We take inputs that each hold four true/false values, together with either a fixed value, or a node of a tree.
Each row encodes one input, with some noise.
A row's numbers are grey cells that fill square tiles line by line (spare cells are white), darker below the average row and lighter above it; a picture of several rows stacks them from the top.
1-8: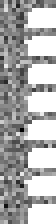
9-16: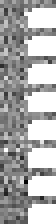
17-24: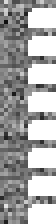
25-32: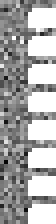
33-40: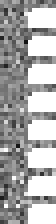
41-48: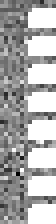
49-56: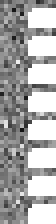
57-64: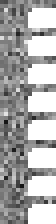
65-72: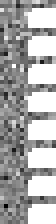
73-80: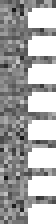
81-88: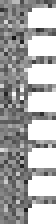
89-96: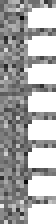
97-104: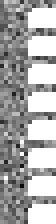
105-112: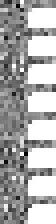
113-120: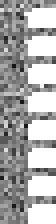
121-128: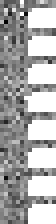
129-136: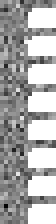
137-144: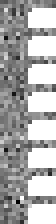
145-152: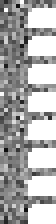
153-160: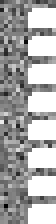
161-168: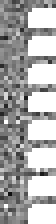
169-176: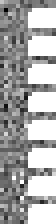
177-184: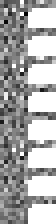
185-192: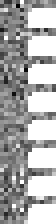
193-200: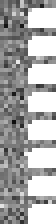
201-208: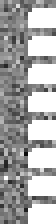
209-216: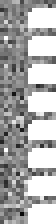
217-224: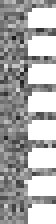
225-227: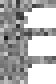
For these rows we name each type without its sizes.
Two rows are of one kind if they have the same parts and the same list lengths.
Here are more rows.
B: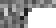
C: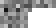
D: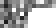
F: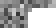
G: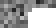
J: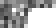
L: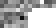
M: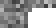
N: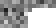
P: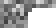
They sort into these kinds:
B, D, F, J, L, P
C, G, M, N

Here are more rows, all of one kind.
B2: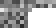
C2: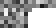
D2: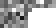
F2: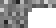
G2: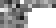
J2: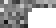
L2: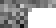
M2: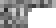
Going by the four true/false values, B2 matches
F2 and J2.
